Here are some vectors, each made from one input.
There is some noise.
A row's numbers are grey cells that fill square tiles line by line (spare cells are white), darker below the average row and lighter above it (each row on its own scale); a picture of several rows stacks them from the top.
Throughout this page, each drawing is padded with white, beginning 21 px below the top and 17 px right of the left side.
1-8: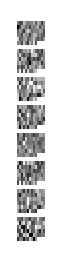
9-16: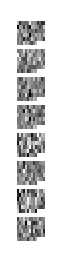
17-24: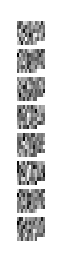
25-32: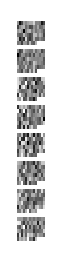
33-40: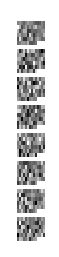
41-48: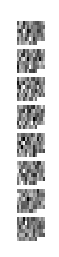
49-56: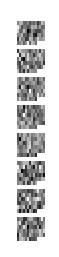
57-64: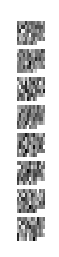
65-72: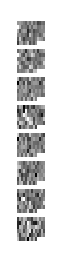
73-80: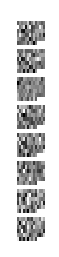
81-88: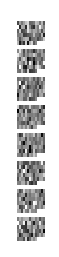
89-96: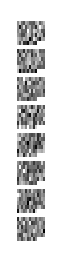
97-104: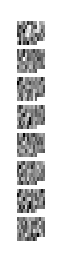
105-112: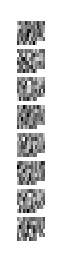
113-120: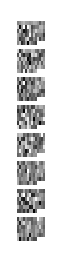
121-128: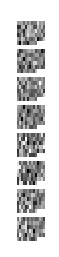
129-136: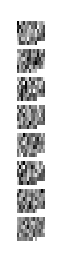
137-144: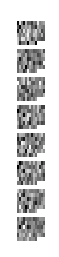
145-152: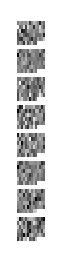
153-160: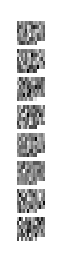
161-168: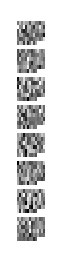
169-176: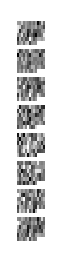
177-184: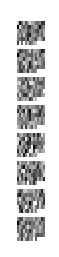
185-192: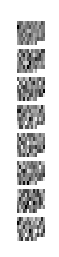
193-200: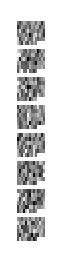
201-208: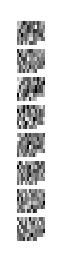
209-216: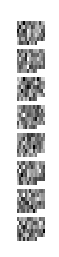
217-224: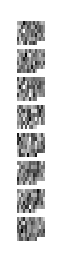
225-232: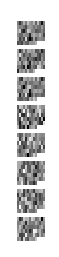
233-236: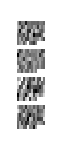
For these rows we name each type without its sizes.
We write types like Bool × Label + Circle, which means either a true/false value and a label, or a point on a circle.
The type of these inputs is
Bool × (Label + Line).
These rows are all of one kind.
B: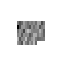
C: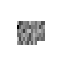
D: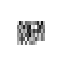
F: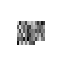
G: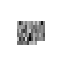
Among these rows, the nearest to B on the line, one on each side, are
C and D.
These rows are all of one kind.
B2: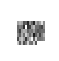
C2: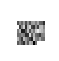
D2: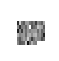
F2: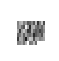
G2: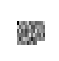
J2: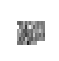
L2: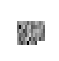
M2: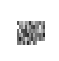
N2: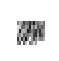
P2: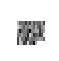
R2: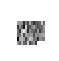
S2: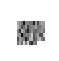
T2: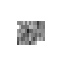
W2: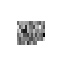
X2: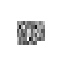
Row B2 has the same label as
F2, M2, N2 and W2.
